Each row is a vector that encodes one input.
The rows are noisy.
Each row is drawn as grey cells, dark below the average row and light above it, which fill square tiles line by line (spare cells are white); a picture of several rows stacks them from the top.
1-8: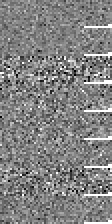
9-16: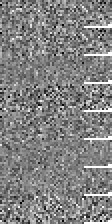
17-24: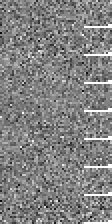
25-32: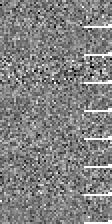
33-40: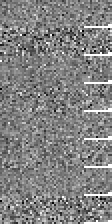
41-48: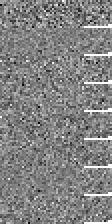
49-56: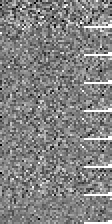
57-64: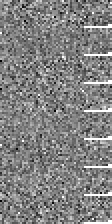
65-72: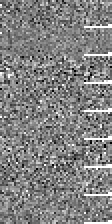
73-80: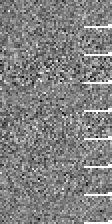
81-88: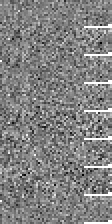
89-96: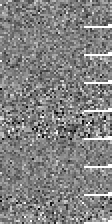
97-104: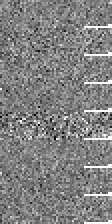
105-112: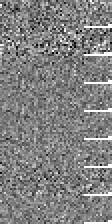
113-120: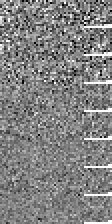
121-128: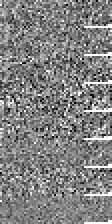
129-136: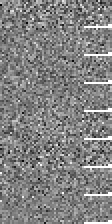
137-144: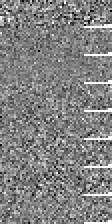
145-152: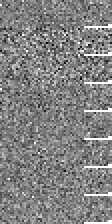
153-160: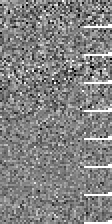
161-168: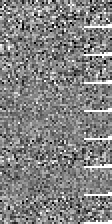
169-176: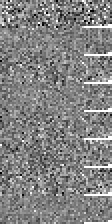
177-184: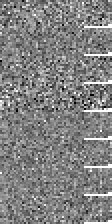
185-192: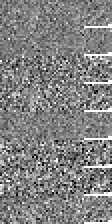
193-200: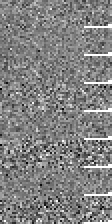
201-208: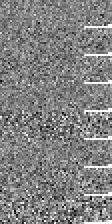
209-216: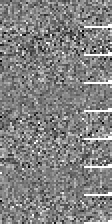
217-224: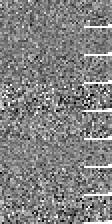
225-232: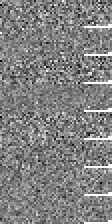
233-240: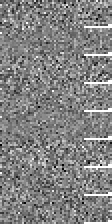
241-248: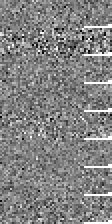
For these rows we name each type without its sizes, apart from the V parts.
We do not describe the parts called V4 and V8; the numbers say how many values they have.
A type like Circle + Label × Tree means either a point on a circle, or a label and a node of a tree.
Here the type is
Bool × V4 + List(Line) × V8.
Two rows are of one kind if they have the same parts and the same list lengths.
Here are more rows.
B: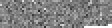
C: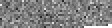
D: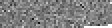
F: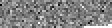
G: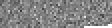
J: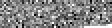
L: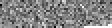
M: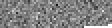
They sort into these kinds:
B, C
D
F, L
G, M
J

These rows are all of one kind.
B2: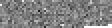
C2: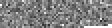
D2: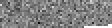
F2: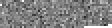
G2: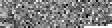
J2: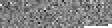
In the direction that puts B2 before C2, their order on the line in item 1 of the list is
G2, D2, J2, B2, F2, C2.
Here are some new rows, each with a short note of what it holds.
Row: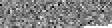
a value of V8, together with the empty list
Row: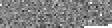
a value of V8, together with a list of one item
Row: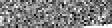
a true/false value and a value of V4
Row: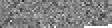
a value of V8, together with a list of three items
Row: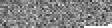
a value of V8, together with a list of three items
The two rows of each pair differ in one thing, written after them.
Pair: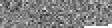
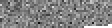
the place on the line in item 1 of the list
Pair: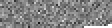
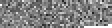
the place on the line in item 1 of the list
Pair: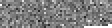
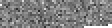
the place on the line in item 1 of the list
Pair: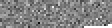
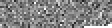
the place on the line in item 1 of the list
